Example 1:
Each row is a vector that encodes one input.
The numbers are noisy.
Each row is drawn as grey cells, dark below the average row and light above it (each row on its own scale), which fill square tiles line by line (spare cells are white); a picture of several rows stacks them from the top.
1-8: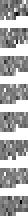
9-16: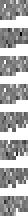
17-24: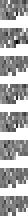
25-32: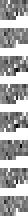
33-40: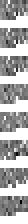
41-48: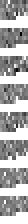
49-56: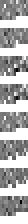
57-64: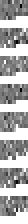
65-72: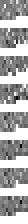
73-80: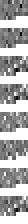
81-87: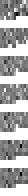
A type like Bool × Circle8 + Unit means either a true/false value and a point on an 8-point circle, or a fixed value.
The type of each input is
Label6.
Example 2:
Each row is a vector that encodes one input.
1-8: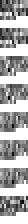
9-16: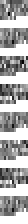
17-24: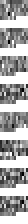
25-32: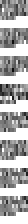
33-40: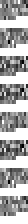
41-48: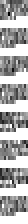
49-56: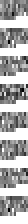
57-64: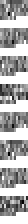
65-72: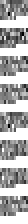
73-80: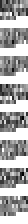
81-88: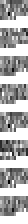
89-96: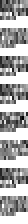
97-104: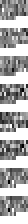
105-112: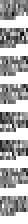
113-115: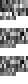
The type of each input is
Label6.
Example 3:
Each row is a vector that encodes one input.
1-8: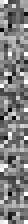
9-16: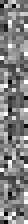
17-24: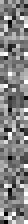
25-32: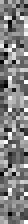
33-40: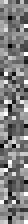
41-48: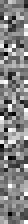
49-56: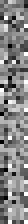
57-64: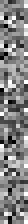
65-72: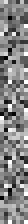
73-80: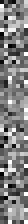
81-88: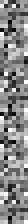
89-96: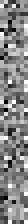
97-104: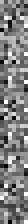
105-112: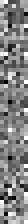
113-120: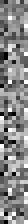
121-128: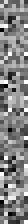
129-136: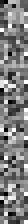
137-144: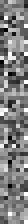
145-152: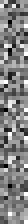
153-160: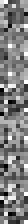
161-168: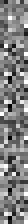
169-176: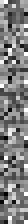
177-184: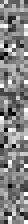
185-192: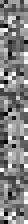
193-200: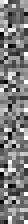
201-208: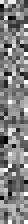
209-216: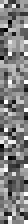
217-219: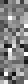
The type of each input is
Bool × Bool × Bool × Bool.
